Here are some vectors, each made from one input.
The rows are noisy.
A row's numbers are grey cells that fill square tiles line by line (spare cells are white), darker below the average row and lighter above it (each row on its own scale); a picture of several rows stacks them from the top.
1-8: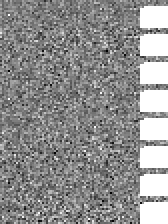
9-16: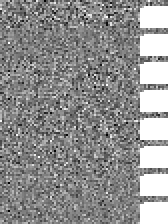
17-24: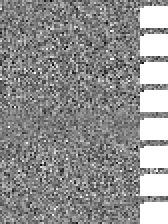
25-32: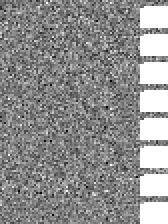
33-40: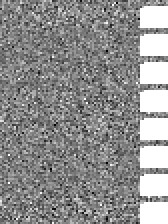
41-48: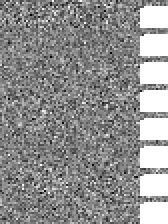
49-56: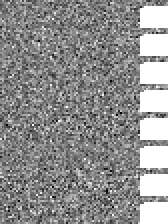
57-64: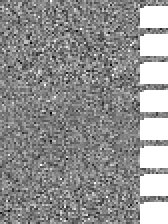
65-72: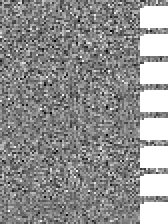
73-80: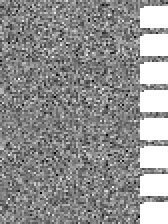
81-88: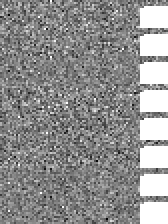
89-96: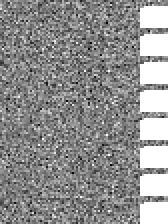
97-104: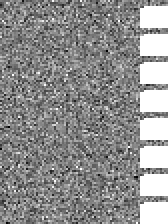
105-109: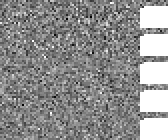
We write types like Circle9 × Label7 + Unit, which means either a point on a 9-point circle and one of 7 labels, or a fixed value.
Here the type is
(Circle10 + Unit) × Line5.
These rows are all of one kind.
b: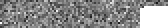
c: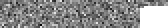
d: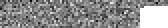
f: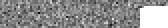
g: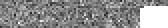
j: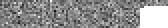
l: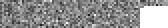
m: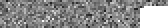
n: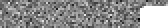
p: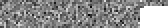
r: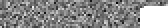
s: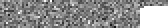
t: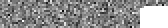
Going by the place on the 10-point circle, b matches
d and s.
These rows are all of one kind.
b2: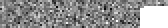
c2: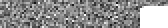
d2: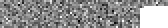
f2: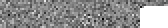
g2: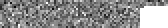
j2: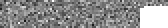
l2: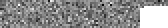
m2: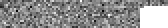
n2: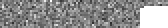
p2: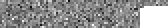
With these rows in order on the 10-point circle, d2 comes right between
j2 and m2.
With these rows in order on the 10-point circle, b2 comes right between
c2 and g2.
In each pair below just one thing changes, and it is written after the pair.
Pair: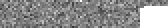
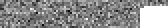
the place on the 10-point circle
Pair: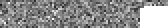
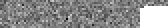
the place on the 10-point circle
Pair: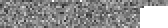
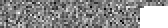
the place on the 10-point circle
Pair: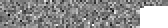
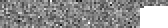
the place on the 10-point circle
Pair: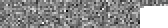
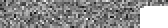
the place on the 5-point line
